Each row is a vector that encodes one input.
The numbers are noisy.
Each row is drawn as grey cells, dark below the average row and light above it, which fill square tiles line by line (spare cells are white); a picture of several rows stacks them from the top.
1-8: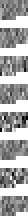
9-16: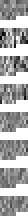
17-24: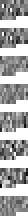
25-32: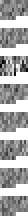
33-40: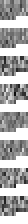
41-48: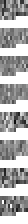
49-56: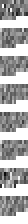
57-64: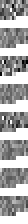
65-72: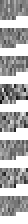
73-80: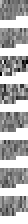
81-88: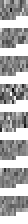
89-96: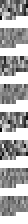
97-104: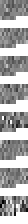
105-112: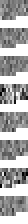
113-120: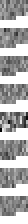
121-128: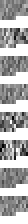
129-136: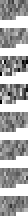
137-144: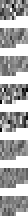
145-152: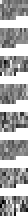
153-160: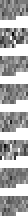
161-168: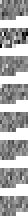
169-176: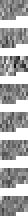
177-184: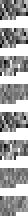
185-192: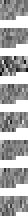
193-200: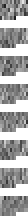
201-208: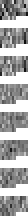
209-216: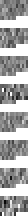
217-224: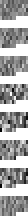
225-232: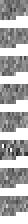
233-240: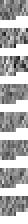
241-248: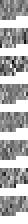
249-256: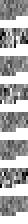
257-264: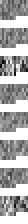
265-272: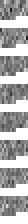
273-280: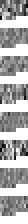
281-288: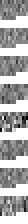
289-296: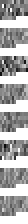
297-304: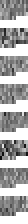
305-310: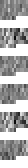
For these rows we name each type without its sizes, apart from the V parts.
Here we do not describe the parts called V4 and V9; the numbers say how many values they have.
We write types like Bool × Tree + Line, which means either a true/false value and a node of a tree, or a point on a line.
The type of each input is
(Bool × Bool × Bool + Label) × V4 × V9 + Tree.
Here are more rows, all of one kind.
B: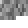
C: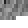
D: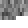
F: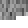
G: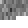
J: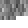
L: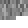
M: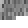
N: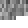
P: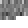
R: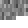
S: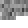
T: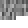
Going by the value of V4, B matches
J, L, N and R.
